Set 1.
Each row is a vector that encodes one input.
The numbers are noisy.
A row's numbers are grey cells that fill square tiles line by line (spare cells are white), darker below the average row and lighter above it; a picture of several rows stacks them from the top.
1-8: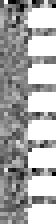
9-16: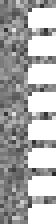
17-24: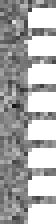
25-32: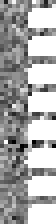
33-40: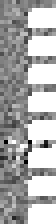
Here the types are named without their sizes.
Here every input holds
a point on a line.
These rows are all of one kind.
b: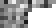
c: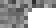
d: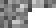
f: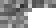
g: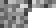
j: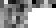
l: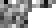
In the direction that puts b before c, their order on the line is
l, b, g, d, j, c, f.
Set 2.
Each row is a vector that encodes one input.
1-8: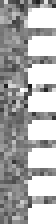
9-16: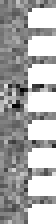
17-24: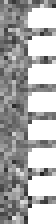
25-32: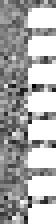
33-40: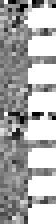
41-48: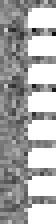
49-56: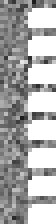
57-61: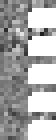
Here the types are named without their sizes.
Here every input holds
a point on a line.
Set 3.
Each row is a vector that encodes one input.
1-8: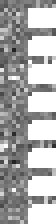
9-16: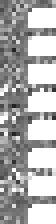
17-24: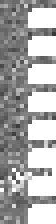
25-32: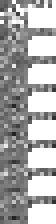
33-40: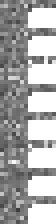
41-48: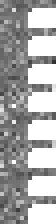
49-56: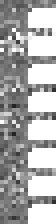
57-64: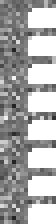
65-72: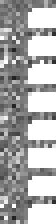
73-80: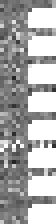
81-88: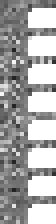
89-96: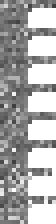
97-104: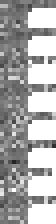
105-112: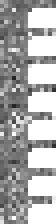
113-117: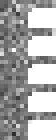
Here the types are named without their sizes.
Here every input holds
a point on a line.
